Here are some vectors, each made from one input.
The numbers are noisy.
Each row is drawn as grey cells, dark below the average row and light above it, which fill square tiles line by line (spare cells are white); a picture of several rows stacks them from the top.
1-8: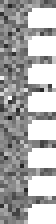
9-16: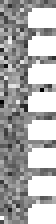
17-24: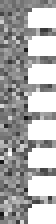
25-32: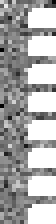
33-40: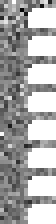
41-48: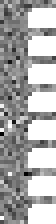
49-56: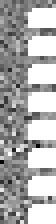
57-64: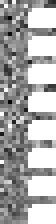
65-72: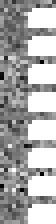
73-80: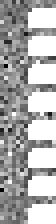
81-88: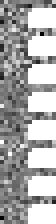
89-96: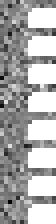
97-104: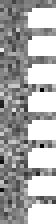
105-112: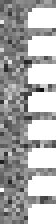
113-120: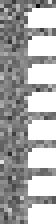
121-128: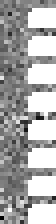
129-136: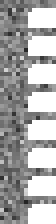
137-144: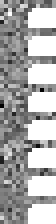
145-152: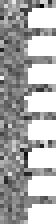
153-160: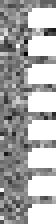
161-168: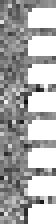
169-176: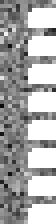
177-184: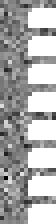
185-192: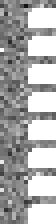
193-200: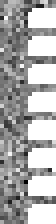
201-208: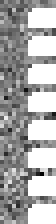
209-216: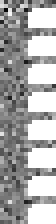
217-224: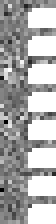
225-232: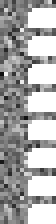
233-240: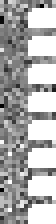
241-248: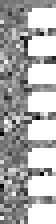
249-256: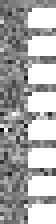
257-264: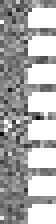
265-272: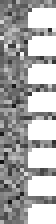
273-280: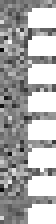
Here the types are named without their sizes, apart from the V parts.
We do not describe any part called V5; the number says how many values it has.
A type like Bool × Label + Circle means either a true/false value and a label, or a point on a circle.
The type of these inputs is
Bool × Bool × Bool × List(V5) + Tree + Unit.
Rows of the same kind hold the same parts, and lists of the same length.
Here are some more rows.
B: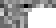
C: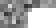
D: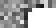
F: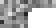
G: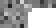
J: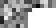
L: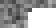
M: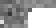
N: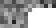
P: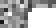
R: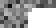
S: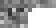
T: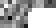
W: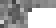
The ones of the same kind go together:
B, C
D, F, J, P
G, L, M, N, W
R, S
T

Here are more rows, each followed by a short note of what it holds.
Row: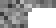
three true/false values, together with a list of two items
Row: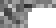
three true/false values, together with the empty list
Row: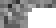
three true/false values, together with a list of one item
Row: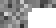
three true/false values, together with a list of two items
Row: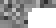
three true/false values, together with a list of one item
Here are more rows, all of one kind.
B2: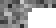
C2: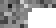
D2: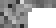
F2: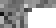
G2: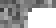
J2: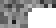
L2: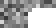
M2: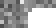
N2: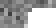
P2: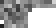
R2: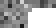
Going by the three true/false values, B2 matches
C2 and J2.
